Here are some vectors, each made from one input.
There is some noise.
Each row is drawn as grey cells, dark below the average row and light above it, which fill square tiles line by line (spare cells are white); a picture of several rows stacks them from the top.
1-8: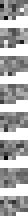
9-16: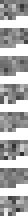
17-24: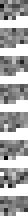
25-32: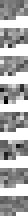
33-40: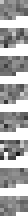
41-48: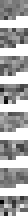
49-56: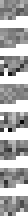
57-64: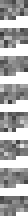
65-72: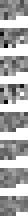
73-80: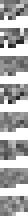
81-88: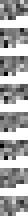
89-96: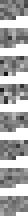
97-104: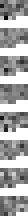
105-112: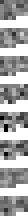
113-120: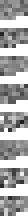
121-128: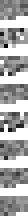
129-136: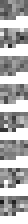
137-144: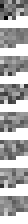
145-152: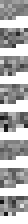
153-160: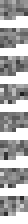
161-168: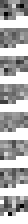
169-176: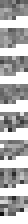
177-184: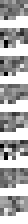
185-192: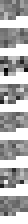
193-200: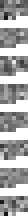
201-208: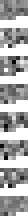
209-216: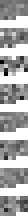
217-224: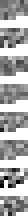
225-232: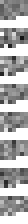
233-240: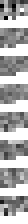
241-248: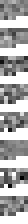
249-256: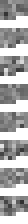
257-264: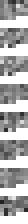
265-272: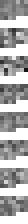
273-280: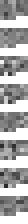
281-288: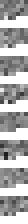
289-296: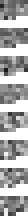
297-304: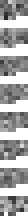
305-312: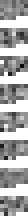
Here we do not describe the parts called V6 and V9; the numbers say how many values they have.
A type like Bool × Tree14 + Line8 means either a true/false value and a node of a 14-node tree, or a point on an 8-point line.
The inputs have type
(Bool × V9 + Line4) × V6.
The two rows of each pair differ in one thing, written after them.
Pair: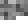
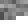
the value of V9
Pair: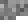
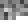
the true/false value
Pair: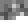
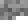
the true/false value
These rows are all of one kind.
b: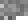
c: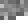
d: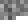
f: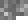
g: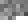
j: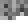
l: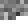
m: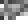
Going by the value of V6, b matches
c and m.
